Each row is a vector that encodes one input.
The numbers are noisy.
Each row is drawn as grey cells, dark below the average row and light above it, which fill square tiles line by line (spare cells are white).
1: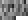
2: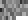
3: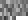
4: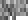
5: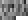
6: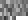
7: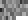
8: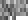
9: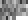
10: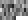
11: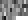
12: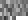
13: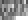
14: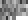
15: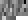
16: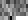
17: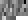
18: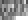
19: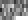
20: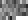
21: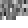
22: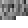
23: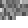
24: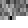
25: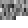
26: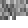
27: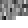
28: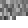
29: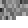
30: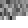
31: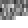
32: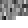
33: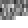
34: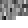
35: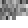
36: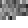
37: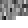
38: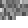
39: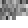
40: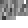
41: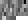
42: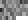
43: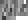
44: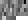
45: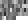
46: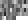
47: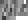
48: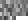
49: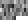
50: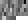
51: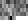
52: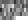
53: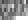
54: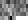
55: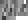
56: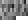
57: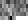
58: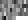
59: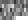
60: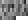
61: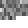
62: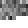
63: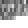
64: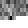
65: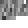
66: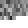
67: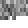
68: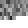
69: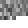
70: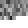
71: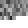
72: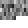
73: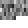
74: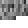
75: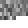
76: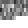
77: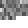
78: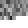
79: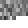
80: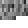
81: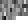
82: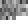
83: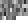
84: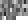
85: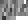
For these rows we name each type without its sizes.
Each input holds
four true/false values.
